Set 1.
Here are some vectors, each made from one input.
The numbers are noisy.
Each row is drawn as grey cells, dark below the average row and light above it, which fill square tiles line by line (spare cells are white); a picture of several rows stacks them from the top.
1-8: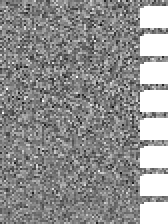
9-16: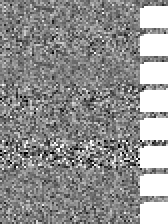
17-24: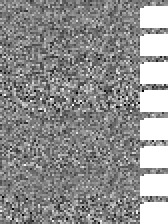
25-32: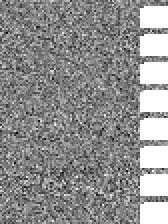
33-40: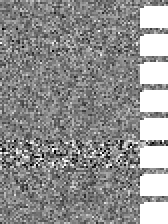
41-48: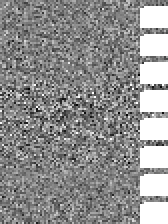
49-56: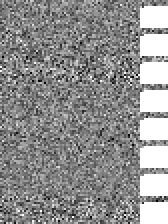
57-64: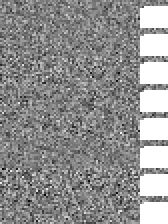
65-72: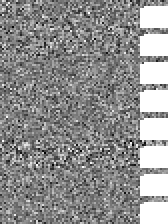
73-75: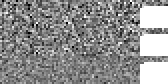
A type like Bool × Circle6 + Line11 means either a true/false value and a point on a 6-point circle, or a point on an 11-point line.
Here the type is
Circle11.
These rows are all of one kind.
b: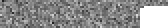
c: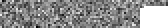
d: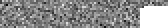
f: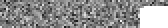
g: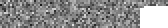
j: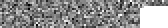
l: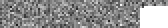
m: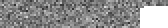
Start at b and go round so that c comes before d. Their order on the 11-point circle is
b, c, j, f, g, l, d, m.
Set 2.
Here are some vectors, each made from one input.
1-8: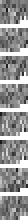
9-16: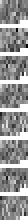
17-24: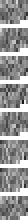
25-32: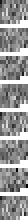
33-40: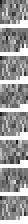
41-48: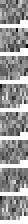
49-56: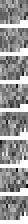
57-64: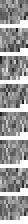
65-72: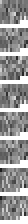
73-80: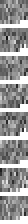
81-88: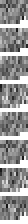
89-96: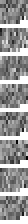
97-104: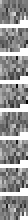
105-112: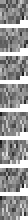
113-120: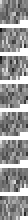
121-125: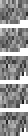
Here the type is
Line19.
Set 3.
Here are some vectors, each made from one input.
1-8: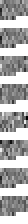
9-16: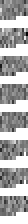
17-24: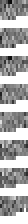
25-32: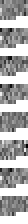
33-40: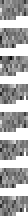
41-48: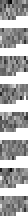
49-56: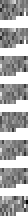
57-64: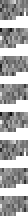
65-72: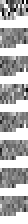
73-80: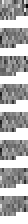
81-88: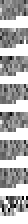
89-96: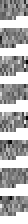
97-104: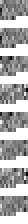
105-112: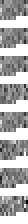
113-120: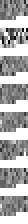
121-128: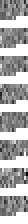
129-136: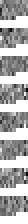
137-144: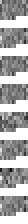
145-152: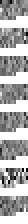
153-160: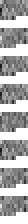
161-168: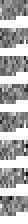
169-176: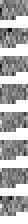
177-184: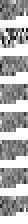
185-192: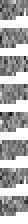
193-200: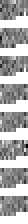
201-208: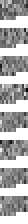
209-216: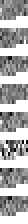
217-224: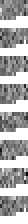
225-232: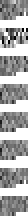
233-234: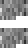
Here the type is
Tree9 + Unit.
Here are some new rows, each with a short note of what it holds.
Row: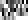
a fixed value
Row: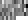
a node of a 9-node tree
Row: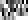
a fixed value
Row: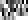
a fixed value
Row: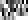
a fixed value
